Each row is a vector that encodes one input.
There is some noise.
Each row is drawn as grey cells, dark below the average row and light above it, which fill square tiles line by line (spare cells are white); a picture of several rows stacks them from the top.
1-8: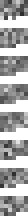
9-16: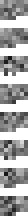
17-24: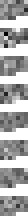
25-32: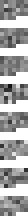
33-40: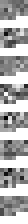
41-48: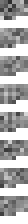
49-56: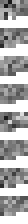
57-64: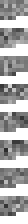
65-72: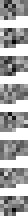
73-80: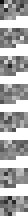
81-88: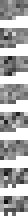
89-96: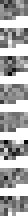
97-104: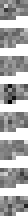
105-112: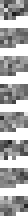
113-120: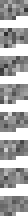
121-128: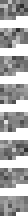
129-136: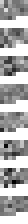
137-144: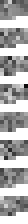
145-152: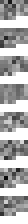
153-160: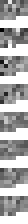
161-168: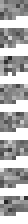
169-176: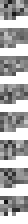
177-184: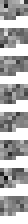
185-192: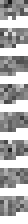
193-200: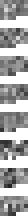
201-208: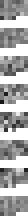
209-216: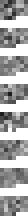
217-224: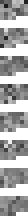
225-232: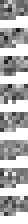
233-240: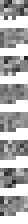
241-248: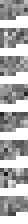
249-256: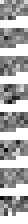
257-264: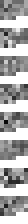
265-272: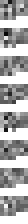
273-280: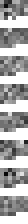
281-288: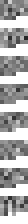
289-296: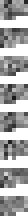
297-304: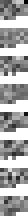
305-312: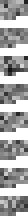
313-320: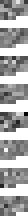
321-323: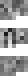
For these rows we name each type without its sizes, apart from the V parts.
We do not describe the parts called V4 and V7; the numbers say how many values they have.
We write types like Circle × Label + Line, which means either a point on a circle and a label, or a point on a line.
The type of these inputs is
Bool × Bool × Bool × Bool × Line + (Circle + V7) × V4.
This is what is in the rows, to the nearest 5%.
About 70% of them hold a point on a line and four true/false values. The rest hold a value of V4, together with either a point on a circle, or a value of V7.
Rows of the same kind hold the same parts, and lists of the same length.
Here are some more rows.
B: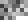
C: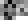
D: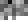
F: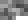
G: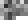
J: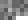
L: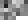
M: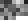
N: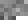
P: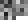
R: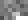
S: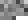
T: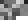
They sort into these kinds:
B, F, J, N, R, S
C, G, M
D, L, P, T

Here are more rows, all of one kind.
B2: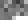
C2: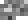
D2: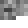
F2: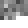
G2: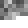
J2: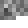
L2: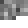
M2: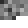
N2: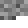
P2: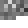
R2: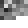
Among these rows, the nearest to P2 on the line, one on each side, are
C2 and J2.
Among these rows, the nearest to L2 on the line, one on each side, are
D2 and F2.
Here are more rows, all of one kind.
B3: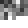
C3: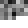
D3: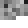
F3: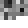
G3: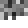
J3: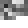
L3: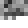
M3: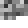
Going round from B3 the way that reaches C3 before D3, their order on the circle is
B3, F3, G3, L3, C3, M3, D3, J3.
